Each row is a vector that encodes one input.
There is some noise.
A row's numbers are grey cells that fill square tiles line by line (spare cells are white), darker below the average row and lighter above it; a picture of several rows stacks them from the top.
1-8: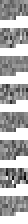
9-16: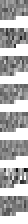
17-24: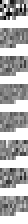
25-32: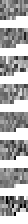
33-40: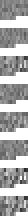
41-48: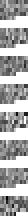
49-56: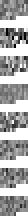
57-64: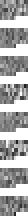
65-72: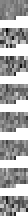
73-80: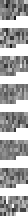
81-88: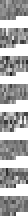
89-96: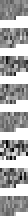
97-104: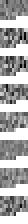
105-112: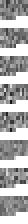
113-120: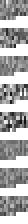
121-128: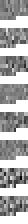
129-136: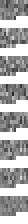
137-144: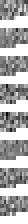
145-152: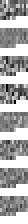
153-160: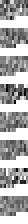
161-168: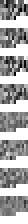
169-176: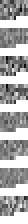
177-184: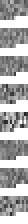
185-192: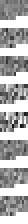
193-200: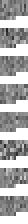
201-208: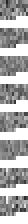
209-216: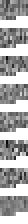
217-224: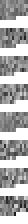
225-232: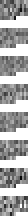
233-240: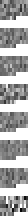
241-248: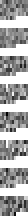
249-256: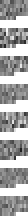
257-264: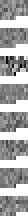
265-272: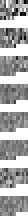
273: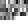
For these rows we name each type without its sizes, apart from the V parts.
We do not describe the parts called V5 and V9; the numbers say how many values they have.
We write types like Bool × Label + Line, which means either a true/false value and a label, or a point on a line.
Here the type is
(Bool × Bool × Bool × Line + Label × List(V9)) × V5.
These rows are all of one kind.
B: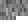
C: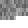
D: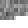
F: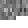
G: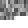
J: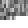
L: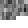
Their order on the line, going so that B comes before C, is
L, D, F, B, C, G, J.
